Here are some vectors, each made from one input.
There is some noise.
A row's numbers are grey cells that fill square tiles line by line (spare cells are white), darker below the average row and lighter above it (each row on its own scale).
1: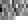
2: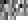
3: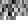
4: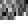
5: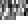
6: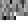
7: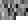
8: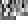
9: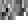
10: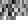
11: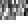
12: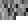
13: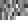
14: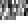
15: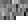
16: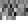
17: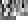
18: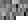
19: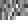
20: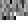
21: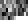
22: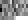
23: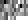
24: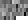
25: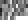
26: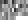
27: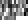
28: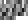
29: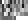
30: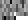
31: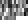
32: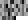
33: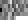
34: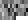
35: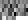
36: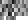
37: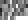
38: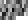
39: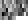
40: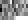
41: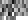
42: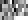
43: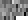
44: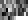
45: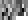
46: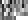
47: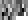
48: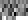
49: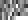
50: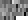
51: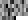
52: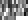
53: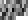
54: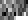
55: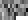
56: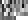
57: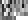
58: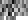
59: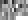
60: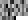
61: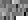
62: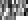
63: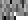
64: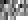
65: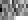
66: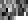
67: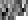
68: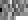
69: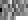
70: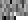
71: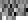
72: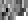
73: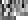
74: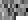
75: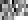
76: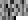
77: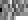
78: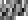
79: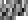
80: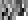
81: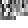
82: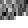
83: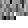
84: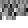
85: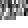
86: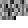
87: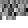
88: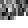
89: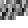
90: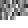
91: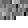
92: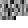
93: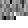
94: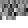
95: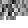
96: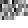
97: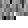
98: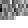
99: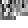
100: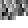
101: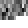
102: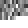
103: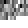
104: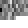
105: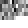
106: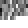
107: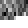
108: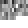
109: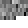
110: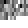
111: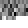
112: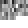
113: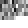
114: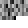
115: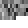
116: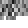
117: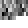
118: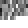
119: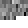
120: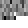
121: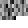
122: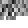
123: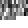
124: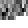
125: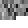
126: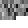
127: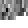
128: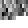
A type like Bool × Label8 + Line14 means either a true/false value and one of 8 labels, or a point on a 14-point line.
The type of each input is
Bool × Bool × Bool + Line7 + Line8.
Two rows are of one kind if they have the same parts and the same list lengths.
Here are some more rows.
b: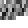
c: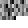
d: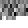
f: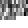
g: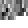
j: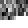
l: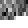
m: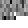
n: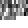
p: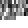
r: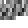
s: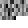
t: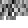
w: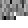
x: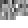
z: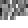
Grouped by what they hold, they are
b, g, j, l, r
c, d, f, m, n, p, s, t, w
x, z

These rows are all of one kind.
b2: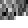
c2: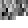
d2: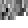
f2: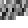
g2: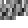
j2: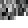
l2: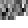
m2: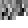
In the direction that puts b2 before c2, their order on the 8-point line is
b2, j2, c2, m2, d2, l2, f2, g2.
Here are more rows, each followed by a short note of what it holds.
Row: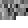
three true/false values
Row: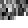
a point on an 8-point line
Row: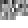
a point on a 7-point line
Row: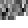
a point on an 8-point line
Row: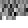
three true/false values
